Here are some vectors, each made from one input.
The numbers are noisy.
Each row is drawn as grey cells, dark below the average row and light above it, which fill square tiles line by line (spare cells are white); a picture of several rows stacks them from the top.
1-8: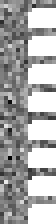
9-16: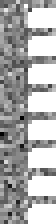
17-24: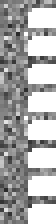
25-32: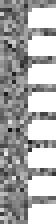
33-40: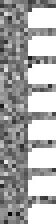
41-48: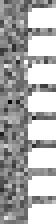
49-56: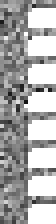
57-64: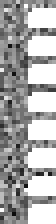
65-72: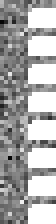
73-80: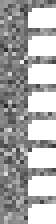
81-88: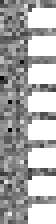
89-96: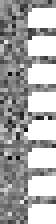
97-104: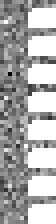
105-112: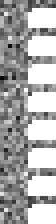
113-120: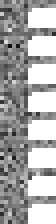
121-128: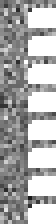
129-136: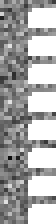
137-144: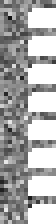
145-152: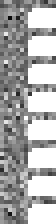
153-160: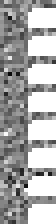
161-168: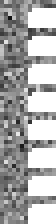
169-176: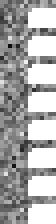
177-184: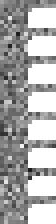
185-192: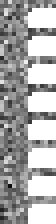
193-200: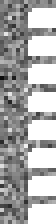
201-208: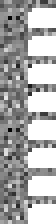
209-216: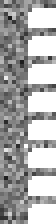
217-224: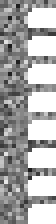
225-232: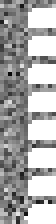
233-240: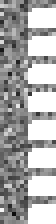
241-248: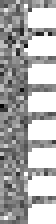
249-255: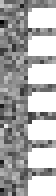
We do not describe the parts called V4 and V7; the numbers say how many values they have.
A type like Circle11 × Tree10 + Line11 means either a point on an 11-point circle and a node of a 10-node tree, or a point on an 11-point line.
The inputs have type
(Bool × Circle8 + V4) × V7 + List2(Circle6).
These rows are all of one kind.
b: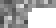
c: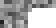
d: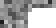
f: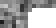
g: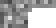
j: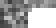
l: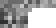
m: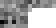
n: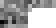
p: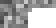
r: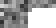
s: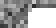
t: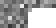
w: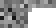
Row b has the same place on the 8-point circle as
c, l and n.
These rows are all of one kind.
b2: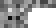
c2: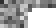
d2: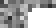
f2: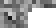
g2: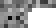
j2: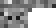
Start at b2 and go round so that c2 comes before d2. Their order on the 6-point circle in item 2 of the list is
b2, c2, d2, f2, j2, g2.
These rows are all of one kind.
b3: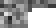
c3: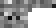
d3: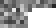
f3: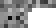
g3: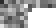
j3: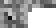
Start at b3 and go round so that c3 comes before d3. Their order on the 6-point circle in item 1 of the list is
b3, c3, f3, j3, g3, d3.
